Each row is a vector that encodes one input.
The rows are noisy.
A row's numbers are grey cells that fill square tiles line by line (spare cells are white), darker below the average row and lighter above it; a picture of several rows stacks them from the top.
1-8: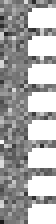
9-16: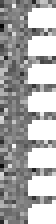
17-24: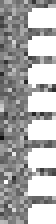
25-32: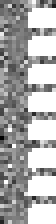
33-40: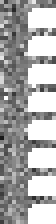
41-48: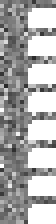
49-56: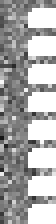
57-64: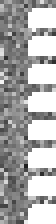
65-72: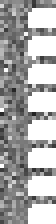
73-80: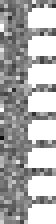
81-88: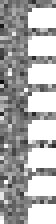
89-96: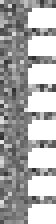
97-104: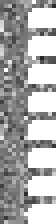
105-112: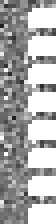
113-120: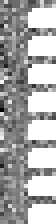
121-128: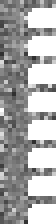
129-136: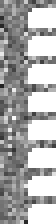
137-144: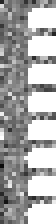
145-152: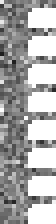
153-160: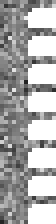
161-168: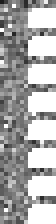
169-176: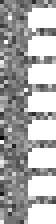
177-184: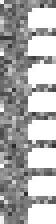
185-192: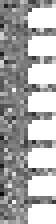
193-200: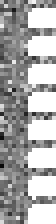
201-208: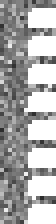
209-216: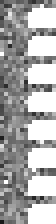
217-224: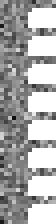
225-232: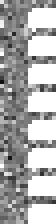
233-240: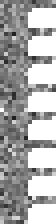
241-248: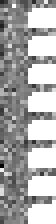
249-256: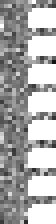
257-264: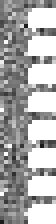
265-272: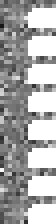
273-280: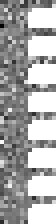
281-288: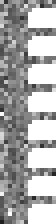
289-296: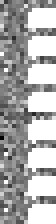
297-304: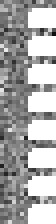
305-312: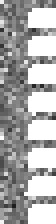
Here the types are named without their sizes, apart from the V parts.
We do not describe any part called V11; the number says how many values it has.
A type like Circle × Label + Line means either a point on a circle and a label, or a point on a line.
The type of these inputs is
Bool × Line + V11.
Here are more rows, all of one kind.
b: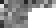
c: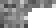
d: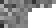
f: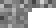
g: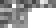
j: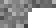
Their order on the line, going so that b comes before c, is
g, f, b, d, c, j.
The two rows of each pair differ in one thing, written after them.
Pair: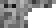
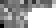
the true/false value
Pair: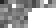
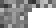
the true/false value
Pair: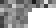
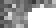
the place on the line
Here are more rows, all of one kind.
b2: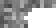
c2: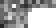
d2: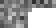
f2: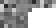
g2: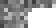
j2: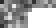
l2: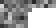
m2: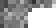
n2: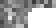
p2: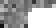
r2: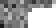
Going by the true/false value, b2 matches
f2 and p2.
